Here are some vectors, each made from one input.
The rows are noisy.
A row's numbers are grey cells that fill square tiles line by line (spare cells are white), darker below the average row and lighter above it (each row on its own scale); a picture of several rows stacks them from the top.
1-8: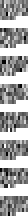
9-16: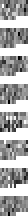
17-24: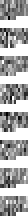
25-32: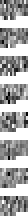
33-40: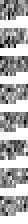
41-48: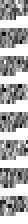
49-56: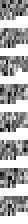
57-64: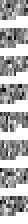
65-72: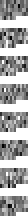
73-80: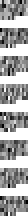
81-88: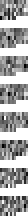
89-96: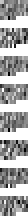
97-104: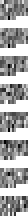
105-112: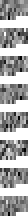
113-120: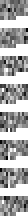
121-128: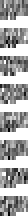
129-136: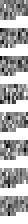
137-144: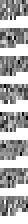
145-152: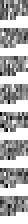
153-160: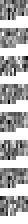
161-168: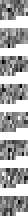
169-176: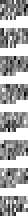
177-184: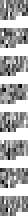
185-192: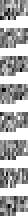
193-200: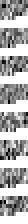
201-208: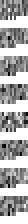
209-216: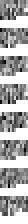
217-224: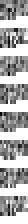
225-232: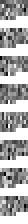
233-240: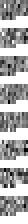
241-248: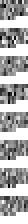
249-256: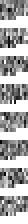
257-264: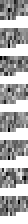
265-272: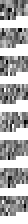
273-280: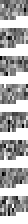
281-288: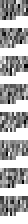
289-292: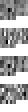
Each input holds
either a point on a 6-point circle and a point on a 6-point line, or a point on an 11-point line.
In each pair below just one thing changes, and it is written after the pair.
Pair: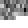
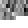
the place on the 6-point circle
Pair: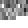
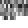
the place on the 6-point line
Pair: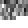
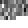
the place on the 6-point circle
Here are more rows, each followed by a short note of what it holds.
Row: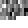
a point on a 6-point circle and a point on a 6-point line
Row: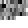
a point on an 11-point line
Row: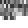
a point on a 6-point circle and a point on a 6-point line
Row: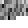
a point on an 11-point line
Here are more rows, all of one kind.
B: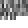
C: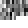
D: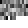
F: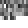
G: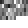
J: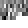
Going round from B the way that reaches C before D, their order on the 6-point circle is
B, C, J, F, D, G.
